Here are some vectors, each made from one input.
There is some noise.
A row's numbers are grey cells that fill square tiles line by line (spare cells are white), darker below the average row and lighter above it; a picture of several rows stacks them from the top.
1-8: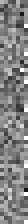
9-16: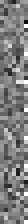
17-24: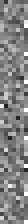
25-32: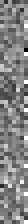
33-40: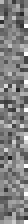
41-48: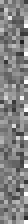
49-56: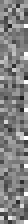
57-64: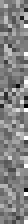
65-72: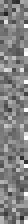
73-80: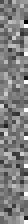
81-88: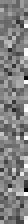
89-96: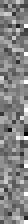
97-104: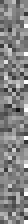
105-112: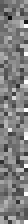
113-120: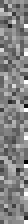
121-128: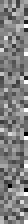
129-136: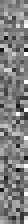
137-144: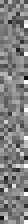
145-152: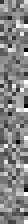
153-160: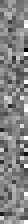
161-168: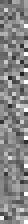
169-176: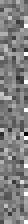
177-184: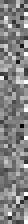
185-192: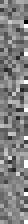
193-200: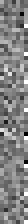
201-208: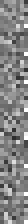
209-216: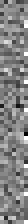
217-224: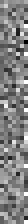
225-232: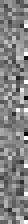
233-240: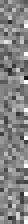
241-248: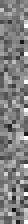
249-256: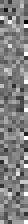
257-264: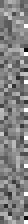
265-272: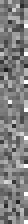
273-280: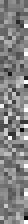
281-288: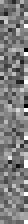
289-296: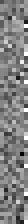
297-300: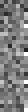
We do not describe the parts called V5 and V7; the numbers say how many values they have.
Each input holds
either a value of V5 and a value of V7, or a list of up to three points on a 6-point circle.
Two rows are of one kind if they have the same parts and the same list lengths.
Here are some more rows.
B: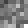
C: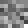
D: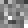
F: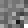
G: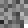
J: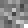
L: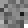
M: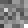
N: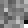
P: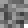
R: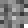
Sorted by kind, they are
B
C, M, N
D, F, G
J
L, P, R

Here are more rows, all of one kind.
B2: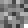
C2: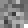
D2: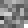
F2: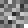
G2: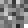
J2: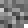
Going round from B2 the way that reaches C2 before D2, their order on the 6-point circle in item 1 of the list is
B2, G2, C2, F2, D2, J2.
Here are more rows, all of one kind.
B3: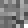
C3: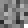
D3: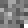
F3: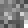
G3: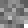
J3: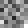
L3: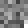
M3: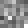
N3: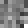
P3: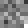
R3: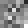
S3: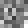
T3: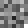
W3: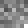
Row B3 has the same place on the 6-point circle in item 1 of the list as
C3, F3, L3 and T3.
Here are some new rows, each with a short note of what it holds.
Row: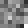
a list of three items
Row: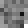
a list of one item
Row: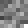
the empty list
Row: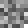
a value of V5 and a value of V7
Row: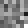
a list of three items
